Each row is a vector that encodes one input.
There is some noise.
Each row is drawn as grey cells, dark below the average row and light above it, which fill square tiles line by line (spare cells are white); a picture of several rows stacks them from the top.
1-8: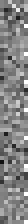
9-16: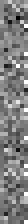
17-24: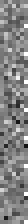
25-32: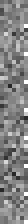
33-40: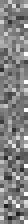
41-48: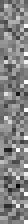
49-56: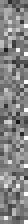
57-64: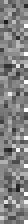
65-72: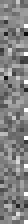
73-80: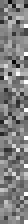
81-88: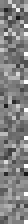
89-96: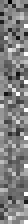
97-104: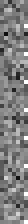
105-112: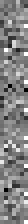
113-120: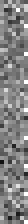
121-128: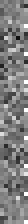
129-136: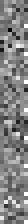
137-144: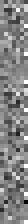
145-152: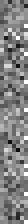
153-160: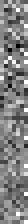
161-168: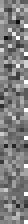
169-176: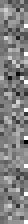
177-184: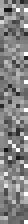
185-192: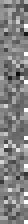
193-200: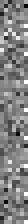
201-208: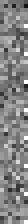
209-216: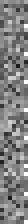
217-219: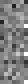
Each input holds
three true/false values, together with either a fixed value, or a node of a 14-node tree.
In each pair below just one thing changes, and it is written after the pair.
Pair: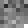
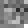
one of the three true/false values
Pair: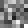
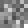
the node of the tree
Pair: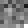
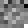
the node of the tree
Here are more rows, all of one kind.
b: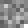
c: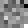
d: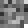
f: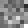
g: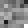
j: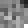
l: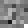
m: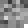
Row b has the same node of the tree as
c and f.
